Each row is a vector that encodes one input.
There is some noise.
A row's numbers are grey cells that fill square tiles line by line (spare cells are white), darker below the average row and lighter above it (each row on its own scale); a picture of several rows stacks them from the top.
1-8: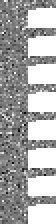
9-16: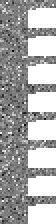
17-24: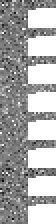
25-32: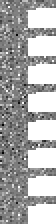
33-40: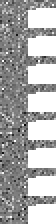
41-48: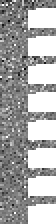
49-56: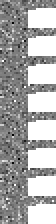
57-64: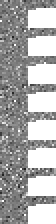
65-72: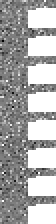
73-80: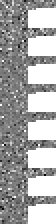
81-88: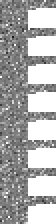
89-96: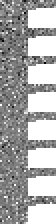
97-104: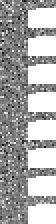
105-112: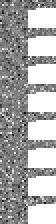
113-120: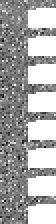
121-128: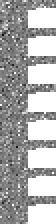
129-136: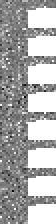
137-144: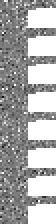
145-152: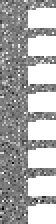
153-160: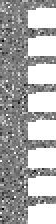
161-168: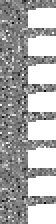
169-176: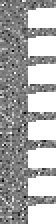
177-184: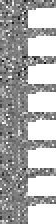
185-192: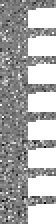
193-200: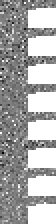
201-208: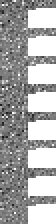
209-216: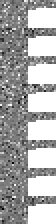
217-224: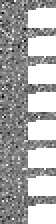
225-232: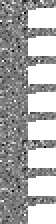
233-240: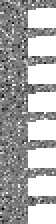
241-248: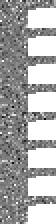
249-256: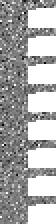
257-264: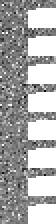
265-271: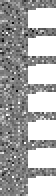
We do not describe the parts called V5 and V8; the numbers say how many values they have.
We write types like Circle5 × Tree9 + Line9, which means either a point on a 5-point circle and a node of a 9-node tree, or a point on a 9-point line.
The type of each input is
Bool × Circle11 × (Line7 + V8) + Line11 + V5.
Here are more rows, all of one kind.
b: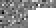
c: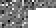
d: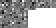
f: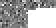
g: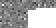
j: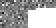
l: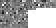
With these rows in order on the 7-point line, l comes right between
b and f.
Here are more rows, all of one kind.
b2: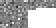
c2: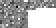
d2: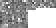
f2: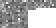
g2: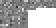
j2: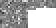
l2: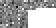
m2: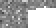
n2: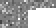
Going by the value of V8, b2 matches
c2, g2 and l2.
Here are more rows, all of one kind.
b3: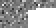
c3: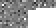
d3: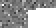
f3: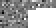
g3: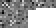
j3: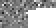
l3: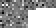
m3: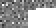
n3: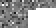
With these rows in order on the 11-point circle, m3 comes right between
d3 and n3.
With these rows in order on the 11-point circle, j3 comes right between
b3 and d3.
